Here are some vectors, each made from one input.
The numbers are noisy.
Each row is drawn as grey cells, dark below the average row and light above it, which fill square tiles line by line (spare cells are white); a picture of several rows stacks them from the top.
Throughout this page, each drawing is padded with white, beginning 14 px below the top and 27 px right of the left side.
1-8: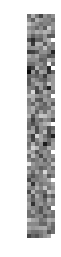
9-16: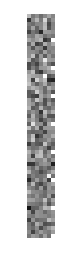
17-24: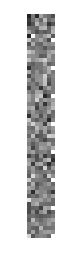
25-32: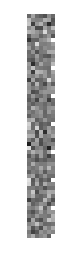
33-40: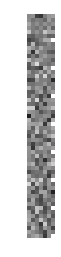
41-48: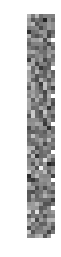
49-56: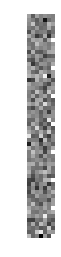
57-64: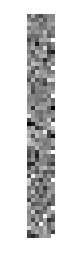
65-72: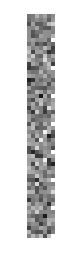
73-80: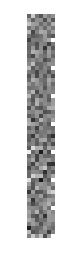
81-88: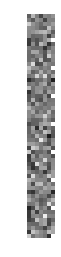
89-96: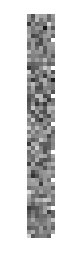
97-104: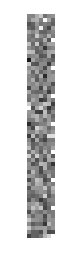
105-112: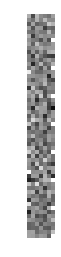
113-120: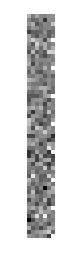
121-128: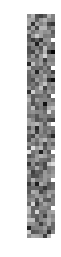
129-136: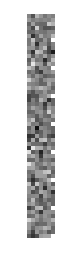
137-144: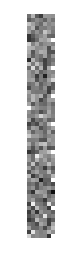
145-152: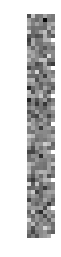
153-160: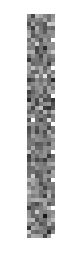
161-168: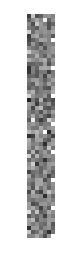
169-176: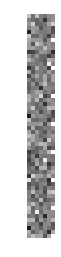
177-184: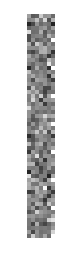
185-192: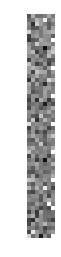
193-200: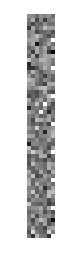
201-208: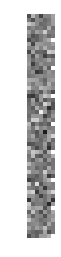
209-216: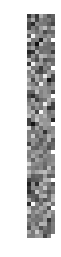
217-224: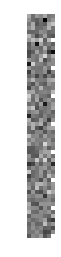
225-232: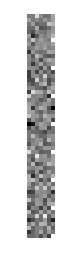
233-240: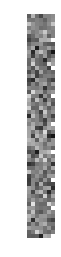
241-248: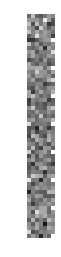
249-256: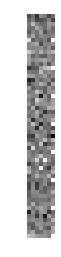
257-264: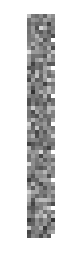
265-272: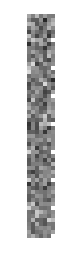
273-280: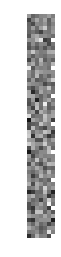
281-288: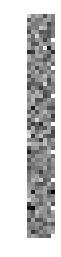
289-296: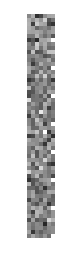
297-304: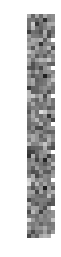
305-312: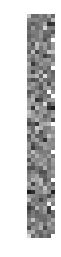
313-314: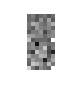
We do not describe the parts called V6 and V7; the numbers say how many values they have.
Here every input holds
one of 4 labels, together with either three true/false values and a value of V6, or a value of V7.
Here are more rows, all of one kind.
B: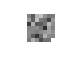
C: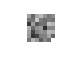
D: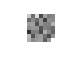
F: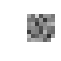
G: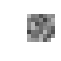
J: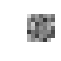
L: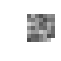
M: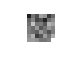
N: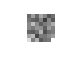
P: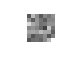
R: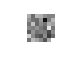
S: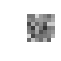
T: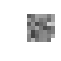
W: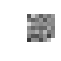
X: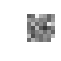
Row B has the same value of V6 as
P, R, S and W.
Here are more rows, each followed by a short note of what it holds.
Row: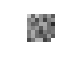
one of 4 labels and a value of V7
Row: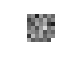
one of 4 labels and a value of V7
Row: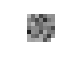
one of 4 labels, three true/false values and a value of V6
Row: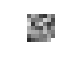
one of 4 labels and a value of V7
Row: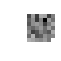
one of 4 labels, three true/false values and a value of V6
